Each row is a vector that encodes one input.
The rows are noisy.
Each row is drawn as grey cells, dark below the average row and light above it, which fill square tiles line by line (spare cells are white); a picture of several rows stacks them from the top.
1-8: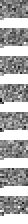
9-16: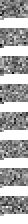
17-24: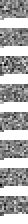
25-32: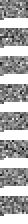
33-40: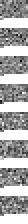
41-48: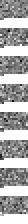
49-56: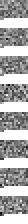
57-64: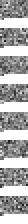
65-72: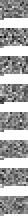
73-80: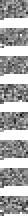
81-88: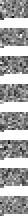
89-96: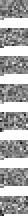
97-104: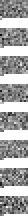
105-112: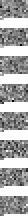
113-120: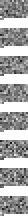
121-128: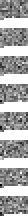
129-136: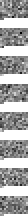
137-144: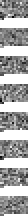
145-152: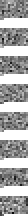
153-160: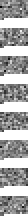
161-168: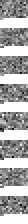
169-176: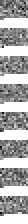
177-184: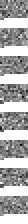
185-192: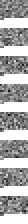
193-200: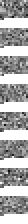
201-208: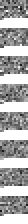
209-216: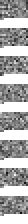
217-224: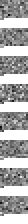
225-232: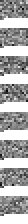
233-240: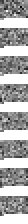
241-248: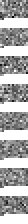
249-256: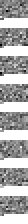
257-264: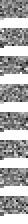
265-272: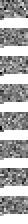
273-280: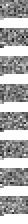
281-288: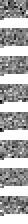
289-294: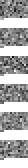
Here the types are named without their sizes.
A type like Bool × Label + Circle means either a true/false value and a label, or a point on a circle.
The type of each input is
Bool × (Circle × Circle + Line).
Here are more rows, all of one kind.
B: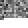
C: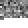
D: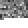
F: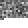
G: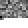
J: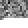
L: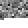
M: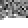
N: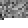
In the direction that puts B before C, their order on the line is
B, M, F, C, J, G, D, N, L.
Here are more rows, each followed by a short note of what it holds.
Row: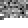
a point on a line and a true/false value
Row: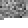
a point on each of two circles and a true/false value
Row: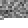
a point on each of two circles and a true/false value
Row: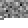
a point on each of two circles and a true/false value
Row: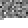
a point on each of two circles and a true/false value
